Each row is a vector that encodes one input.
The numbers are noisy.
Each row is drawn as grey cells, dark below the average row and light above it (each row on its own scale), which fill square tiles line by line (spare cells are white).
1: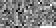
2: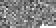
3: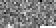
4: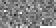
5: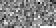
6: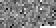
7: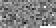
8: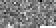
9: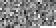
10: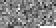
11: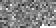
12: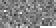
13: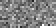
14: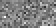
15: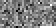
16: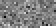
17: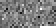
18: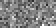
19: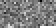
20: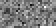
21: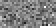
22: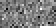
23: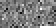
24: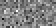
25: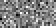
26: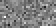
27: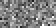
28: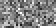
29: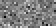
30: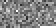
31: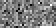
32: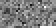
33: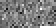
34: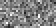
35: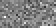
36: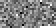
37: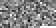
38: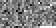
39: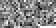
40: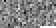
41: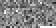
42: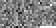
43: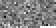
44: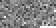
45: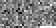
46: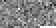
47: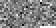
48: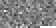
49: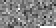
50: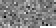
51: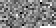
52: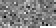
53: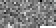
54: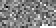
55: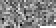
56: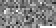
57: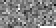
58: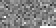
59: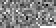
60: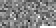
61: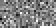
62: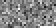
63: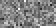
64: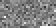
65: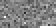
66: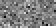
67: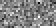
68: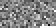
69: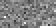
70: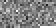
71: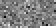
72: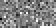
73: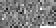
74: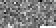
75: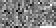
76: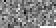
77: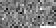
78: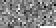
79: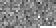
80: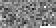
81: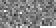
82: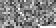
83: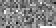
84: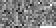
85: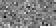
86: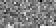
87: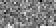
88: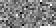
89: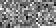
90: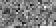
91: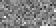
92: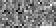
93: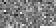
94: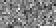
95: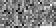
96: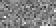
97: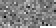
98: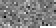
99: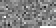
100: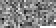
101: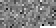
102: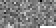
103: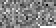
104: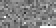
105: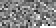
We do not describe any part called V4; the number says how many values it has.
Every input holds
a true/false value, together with either one of 5 labels and a value of V4, or a point on a 5-point line.
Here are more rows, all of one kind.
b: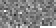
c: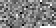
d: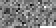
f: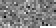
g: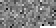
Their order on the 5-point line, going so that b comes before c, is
b, f, d, c, g.
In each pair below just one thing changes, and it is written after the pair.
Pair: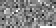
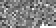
the true/false value
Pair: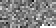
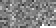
the value of V4
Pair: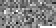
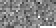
the label
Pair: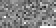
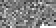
the label
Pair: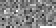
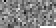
the label
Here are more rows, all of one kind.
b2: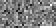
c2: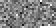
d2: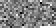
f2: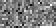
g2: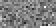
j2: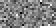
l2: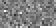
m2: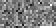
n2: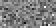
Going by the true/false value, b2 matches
f2 and m2.
